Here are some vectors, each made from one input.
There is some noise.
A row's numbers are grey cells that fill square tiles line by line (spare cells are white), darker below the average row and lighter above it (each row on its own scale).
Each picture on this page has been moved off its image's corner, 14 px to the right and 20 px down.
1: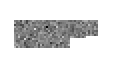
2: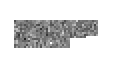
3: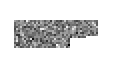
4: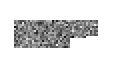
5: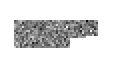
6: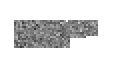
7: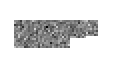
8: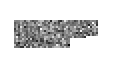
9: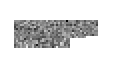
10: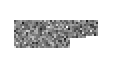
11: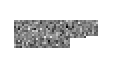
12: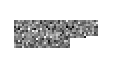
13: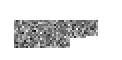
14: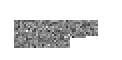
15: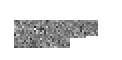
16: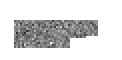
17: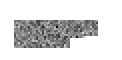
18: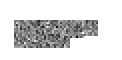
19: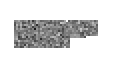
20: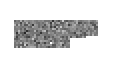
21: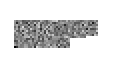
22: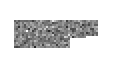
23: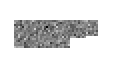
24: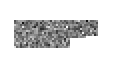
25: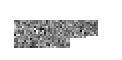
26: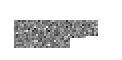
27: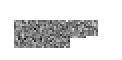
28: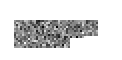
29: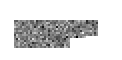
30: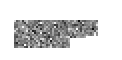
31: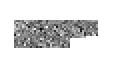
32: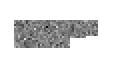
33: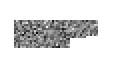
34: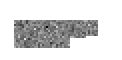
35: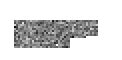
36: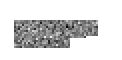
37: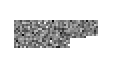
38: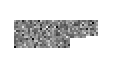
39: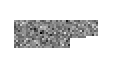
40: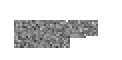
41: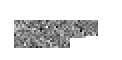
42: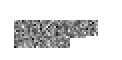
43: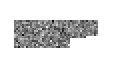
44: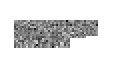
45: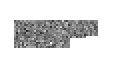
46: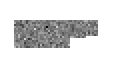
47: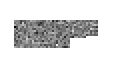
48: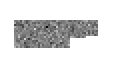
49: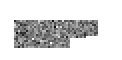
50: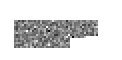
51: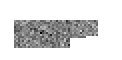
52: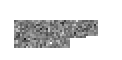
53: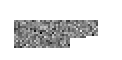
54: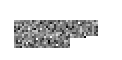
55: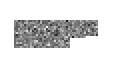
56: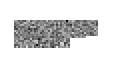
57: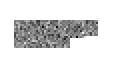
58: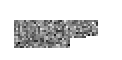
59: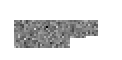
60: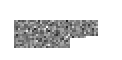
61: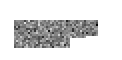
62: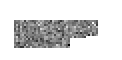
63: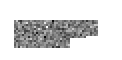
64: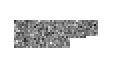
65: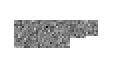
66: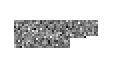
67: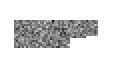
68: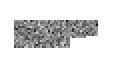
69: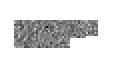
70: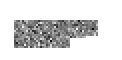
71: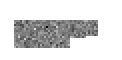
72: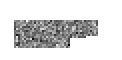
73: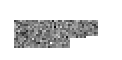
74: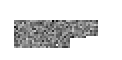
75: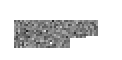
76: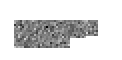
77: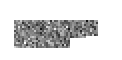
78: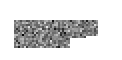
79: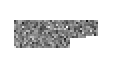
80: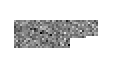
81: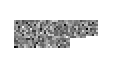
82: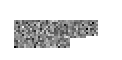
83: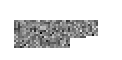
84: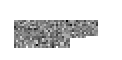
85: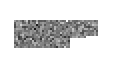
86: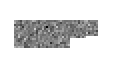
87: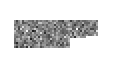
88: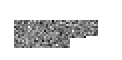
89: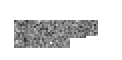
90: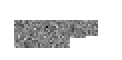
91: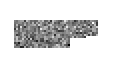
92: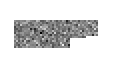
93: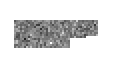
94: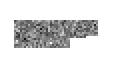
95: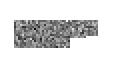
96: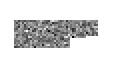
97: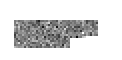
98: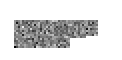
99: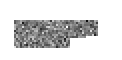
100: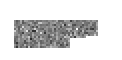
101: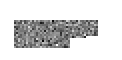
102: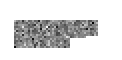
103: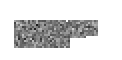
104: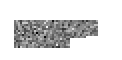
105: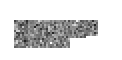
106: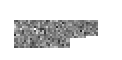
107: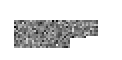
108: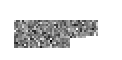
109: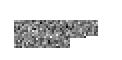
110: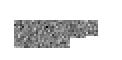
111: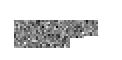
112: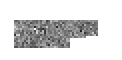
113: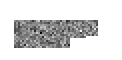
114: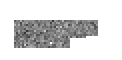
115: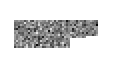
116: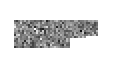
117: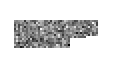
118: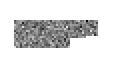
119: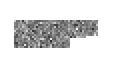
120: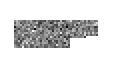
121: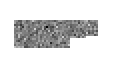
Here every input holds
a true/false value, together with either a point on a 15-point circle, or a fixed value.
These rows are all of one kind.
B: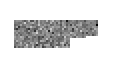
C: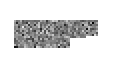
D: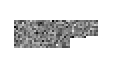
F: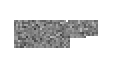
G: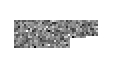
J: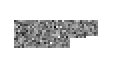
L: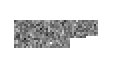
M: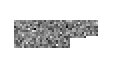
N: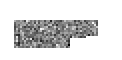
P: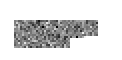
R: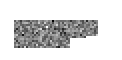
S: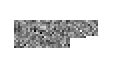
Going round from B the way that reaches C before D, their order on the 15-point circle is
B, G, C, P, L, J, R, D, M, F, N, S.
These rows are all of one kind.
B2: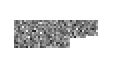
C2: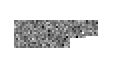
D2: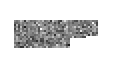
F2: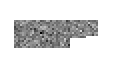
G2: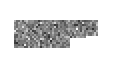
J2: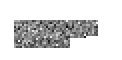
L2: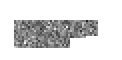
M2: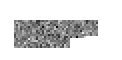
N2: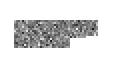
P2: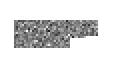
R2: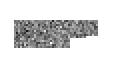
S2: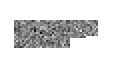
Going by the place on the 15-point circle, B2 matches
G2 and N2.
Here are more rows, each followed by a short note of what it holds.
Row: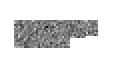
a true/false value
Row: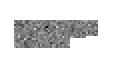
a true/false value
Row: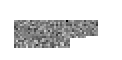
a point on a 15-point circle and a true/false value
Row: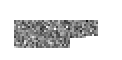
a point on a 15-point circle and a true/false value
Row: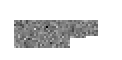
a true/false value
